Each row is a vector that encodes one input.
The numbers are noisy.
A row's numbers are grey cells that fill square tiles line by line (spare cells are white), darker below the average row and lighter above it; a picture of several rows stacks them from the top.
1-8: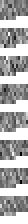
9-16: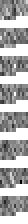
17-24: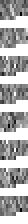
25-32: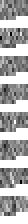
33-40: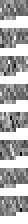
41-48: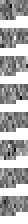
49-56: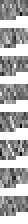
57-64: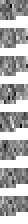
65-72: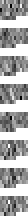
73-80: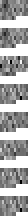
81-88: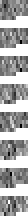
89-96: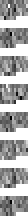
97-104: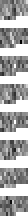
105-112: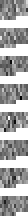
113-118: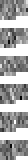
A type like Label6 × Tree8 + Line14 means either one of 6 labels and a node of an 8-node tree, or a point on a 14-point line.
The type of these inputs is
Bool × Tree7 + Line5.
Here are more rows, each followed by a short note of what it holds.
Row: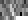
a node of a 7-node tree and a true/false value
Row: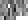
a point on a 5-point line
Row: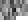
a point on a 5-point line
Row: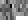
a node of a 7-node tree and a true/false value
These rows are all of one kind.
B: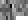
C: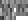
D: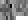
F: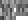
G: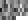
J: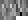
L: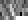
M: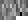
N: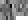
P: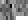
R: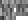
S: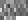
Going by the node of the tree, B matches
D, N and P.
